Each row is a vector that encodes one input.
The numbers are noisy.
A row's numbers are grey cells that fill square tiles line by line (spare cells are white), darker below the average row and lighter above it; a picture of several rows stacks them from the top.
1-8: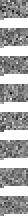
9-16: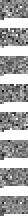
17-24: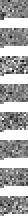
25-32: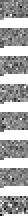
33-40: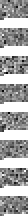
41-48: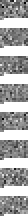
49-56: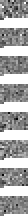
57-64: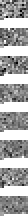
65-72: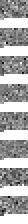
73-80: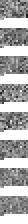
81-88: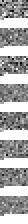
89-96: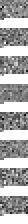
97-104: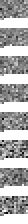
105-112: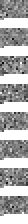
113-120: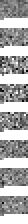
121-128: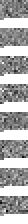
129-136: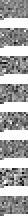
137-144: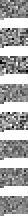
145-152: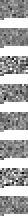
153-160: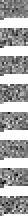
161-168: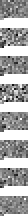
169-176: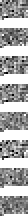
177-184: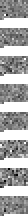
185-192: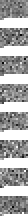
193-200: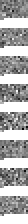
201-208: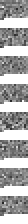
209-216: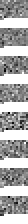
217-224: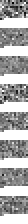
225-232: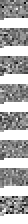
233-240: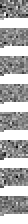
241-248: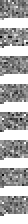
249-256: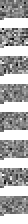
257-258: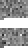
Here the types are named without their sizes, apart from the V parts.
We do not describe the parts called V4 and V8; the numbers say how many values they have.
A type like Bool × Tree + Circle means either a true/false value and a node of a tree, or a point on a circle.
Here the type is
(Bool × Line + Tree) × List(V8) + V4.
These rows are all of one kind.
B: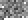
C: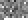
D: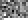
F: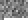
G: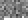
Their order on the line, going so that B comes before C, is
G, B, F, D, C.
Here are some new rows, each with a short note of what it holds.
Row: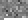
a node of a tree, together with a list of two items
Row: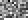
a value of V4
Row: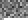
a point on a line and a true/false value, together with a list of one item
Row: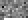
a node of a tree, together with the empty list
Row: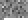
a point on a line and a true/false value, together with a list of two items
